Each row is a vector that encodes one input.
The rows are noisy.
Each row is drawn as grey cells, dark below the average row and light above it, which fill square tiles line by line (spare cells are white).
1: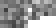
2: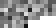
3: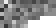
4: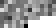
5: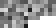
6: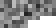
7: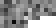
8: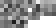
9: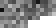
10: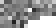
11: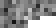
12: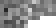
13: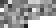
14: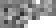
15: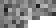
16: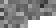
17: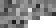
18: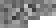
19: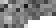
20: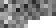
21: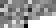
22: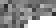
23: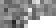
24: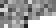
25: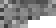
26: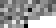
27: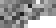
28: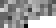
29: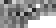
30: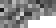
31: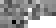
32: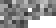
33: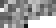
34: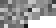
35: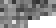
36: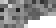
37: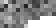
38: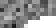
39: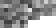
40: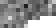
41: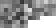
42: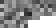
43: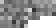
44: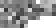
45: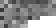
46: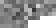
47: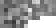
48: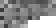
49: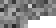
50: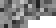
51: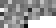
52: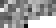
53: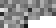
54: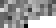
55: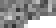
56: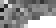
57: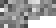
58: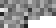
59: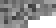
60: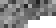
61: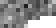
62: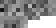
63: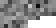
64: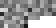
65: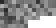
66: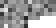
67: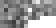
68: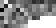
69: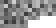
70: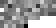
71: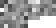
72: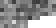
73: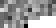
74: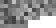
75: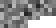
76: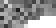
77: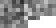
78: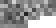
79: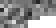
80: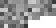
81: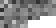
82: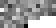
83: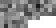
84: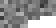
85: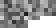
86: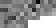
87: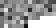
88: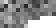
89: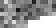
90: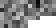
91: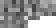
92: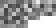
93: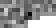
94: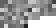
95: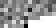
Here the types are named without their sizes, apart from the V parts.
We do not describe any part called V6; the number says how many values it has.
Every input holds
a value of V6, together with a list of points on a line.
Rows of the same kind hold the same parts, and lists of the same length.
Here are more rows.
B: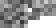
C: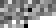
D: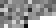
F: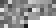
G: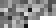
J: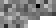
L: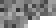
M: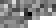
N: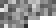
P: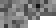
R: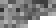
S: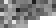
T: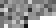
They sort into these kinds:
B
C, D, F, G, N, T
J, L, M, P, R, S

